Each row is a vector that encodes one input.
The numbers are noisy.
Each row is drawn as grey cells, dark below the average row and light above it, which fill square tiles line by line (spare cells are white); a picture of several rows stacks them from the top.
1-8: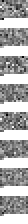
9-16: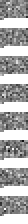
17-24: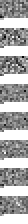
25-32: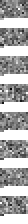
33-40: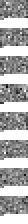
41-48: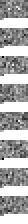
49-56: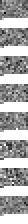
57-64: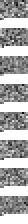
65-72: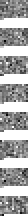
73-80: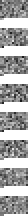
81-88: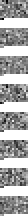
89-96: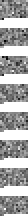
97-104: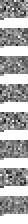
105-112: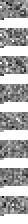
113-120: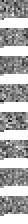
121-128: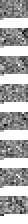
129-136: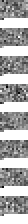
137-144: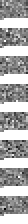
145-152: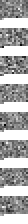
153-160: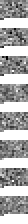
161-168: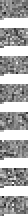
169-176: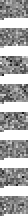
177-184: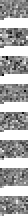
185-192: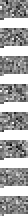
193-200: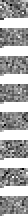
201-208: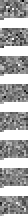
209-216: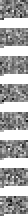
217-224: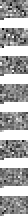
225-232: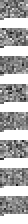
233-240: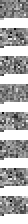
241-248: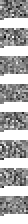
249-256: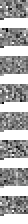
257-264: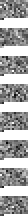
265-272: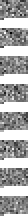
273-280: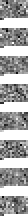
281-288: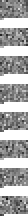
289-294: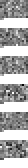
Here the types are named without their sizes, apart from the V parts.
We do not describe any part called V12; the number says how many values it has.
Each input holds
either five true/false values and a value of V12, or a list of points on a line.
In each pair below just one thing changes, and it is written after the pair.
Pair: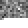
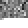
the value of V12
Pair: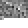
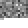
one of the five true/false values
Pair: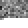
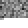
the value of V12
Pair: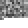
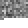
one of the five true/false values
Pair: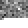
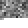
the value of V12
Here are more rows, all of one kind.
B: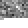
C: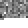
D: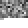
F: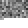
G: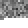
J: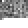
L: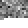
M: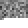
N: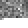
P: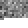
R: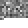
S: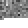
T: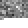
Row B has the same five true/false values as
N, P and T.
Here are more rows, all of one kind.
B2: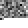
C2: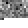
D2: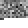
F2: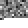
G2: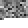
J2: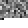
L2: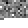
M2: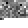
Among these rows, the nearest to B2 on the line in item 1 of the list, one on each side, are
F2 and G2.
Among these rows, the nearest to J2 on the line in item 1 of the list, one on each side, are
F2 and L2.
